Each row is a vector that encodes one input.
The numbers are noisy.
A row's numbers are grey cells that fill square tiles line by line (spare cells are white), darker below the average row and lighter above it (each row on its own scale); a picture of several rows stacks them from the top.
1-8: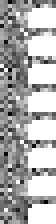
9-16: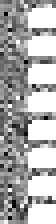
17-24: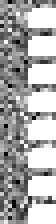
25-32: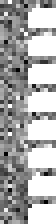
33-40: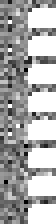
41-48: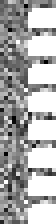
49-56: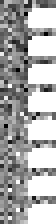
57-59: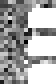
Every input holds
either a point on a 3-point line and a point on a 6-point line, or a point on a 7-point line.
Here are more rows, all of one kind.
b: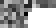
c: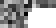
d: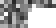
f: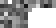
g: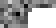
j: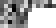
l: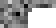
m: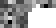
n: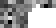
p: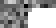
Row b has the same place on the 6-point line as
c and p.
